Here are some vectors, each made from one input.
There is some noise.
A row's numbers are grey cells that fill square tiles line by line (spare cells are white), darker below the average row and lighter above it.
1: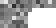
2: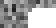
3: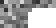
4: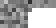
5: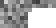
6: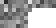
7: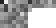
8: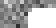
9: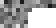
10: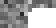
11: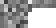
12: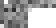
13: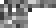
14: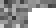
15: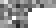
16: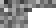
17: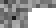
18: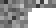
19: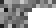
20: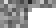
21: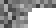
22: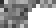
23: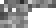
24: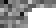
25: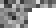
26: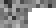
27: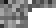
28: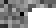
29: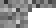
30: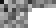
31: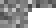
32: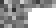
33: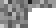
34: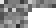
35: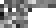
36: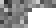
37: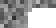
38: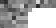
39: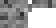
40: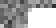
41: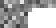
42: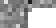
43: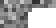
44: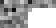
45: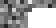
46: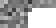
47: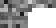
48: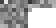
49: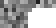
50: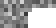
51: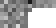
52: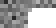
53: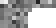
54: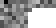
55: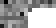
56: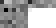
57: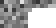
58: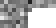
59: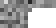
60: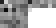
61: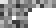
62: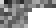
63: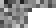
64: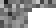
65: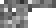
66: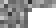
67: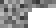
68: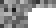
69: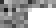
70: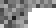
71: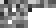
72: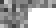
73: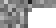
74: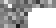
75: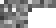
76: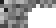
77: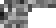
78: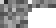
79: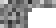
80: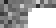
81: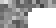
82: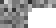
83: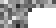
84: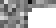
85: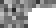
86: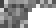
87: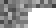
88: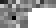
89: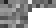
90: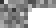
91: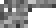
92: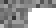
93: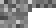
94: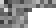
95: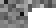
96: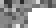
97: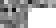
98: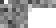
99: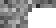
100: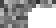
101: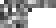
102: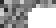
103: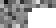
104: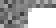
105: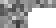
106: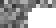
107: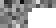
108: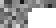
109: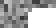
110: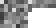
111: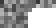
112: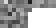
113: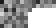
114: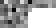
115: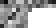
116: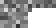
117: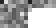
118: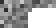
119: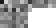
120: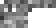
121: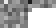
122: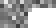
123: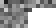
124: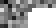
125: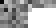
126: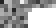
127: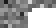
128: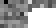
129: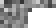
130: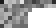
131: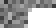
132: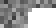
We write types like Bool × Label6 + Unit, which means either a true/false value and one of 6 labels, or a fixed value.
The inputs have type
Bool × (Line9 + Line13).
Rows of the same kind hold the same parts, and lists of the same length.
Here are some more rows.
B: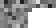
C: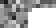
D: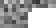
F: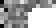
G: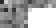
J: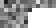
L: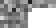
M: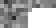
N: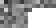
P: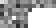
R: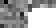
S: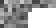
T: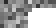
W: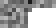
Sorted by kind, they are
B, C, G, J, L, M, N, W
D, F, P, R, S, T

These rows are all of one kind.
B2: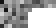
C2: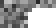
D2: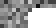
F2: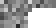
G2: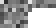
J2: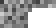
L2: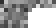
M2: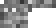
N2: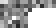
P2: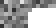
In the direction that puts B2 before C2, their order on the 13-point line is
N2, M2, G2, F2, D2, J2, B2, P2, C2, L2.
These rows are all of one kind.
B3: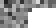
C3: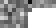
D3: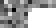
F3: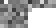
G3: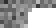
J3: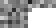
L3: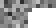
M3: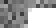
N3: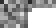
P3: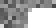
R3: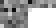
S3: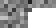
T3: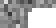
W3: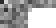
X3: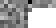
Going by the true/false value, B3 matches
G3, L3, M3 and P3.
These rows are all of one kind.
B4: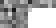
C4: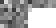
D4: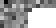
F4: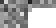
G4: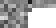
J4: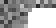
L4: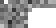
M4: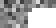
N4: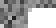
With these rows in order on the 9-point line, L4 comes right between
C4 and F4.
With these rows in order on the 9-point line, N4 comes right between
B4 and C4.
